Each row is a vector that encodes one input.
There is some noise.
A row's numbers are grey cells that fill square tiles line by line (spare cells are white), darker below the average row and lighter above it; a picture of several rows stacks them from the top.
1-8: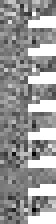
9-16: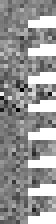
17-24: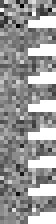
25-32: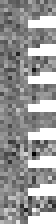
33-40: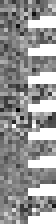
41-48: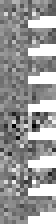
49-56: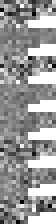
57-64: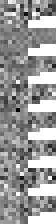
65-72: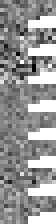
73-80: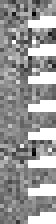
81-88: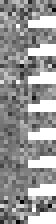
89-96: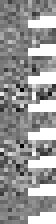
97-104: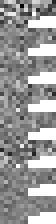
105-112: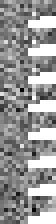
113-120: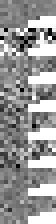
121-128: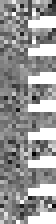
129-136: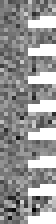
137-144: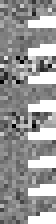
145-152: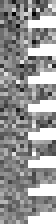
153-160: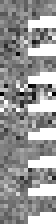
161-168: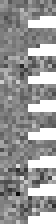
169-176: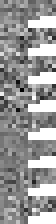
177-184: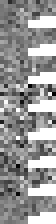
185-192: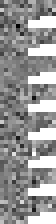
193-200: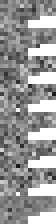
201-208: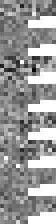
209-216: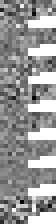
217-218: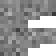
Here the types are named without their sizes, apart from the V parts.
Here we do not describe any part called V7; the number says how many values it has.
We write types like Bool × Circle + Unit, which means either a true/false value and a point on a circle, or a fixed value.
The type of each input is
Bool × (Tree + Unit) × V7.
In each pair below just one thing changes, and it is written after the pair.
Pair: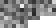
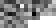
the true/false value
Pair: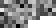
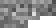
the true/false value
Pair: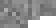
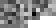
the value of V7
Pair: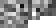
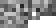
the value of V7
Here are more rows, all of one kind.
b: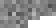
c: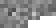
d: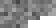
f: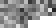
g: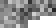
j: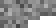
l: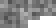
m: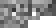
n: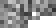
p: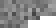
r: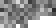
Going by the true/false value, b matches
c, l, m and r.
